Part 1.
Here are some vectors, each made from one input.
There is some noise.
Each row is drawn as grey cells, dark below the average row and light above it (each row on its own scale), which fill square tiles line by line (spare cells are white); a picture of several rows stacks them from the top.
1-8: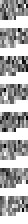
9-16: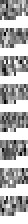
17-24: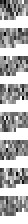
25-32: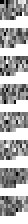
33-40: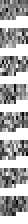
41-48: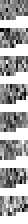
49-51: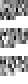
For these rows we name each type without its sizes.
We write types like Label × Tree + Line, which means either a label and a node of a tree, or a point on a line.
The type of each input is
Label.
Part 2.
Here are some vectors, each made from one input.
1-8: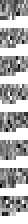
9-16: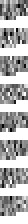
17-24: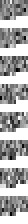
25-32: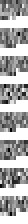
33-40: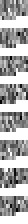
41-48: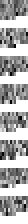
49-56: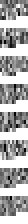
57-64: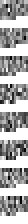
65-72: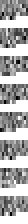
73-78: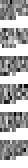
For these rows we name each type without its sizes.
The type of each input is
Line.
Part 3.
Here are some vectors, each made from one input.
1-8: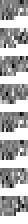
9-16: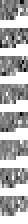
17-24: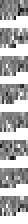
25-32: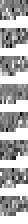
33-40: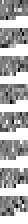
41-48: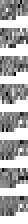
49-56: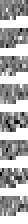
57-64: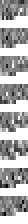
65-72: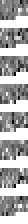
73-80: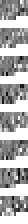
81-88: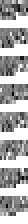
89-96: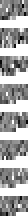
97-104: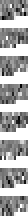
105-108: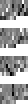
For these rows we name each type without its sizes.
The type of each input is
Line.
